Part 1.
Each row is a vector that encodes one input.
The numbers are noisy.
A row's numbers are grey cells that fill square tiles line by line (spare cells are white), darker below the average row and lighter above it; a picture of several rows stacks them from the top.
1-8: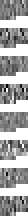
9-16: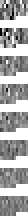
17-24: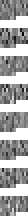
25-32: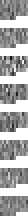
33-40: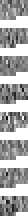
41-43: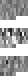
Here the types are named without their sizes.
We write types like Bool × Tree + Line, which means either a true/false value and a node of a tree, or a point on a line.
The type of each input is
Label.
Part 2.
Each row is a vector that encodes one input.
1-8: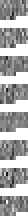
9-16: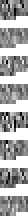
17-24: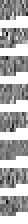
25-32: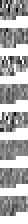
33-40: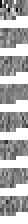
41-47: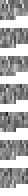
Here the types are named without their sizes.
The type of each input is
Circle.
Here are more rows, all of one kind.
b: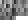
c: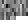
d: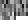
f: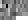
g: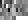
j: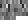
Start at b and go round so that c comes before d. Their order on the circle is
b, j, g, c, d, f.
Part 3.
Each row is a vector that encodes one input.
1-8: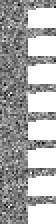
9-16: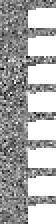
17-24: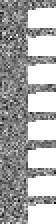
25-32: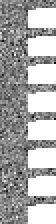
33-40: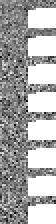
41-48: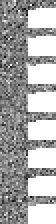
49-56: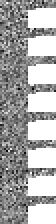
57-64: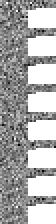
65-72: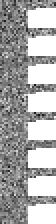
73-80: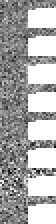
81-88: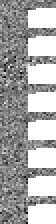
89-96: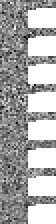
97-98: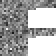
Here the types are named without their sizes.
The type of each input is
Tree.
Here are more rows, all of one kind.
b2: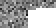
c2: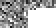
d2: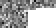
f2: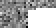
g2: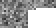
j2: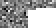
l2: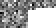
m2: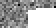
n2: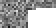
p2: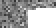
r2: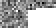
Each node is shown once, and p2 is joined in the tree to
j2 and l2.
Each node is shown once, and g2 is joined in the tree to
f2, m2 and n2.
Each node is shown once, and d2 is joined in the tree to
r2.
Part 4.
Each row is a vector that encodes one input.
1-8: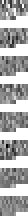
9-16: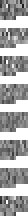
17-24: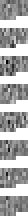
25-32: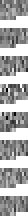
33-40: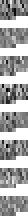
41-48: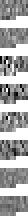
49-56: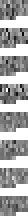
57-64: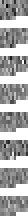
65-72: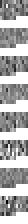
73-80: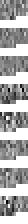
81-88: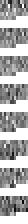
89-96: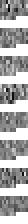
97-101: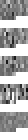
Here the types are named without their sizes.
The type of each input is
Line.
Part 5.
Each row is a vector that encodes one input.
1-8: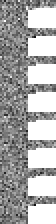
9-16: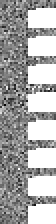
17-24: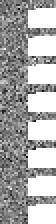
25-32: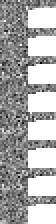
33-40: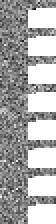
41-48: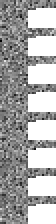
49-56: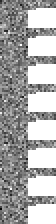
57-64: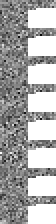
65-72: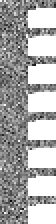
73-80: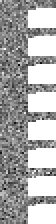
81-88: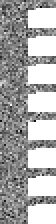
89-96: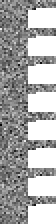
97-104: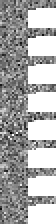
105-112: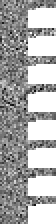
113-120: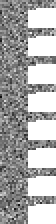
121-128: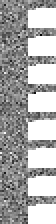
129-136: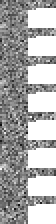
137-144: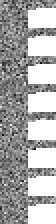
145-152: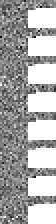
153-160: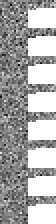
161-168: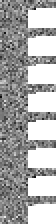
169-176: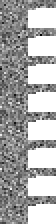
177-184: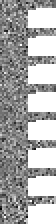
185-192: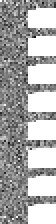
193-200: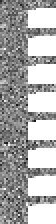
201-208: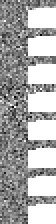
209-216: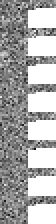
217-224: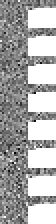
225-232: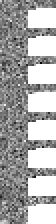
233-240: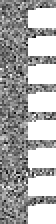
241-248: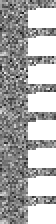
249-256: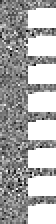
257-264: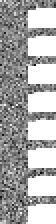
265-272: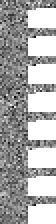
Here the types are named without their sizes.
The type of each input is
Label.
